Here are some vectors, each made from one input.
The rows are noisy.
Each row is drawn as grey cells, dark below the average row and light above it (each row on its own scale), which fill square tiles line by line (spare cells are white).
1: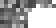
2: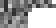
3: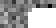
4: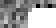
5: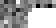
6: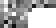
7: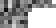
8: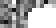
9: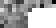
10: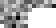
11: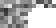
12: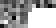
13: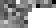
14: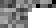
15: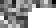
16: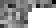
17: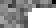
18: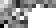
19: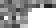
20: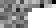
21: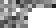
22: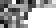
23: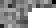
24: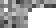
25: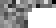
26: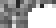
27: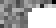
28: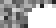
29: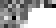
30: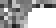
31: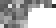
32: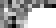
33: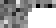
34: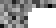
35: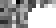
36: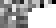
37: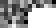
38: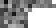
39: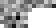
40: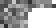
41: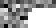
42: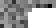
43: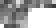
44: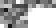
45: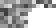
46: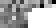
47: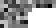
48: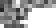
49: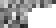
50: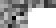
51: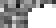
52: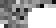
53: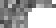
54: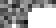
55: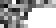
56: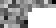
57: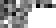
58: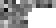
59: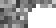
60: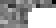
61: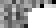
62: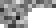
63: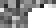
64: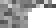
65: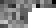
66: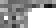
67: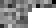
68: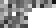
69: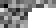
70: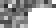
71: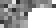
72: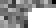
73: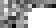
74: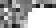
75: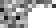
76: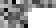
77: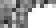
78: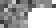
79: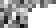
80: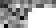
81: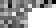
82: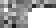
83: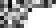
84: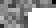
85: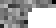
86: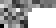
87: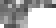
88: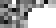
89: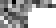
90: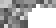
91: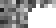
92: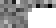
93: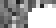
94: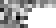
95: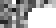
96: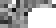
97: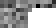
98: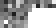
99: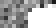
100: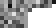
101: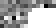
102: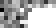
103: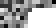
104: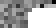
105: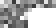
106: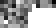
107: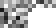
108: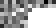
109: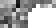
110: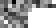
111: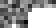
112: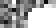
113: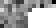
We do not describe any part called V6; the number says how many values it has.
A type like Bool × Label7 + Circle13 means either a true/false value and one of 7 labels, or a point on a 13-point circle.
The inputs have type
(Bool × Bool × Bool × Bool + Line5) × V6.
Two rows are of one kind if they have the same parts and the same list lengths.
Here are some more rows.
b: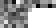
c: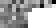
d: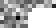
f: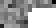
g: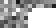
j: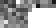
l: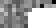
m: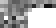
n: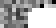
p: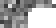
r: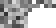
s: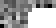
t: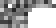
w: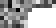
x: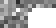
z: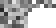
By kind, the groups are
b, c, d, f, g, j, l, m, n, r, s, w, x, z
p, t

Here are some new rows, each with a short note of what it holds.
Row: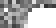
four true/false values and a value of V6
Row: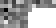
four true/false values and a value of V6
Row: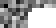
a point on a 5-point line and a value of V6
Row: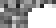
a point on a 5-point line and a value of V6
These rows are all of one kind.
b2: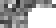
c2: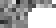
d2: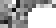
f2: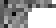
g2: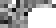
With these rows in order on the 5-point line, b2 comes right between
c2 and d2.
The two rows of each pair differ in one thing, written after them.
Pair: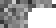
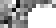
the place on the 5-point line
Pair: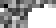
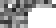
the value of V6
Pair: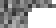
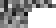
the place on the 5-point line
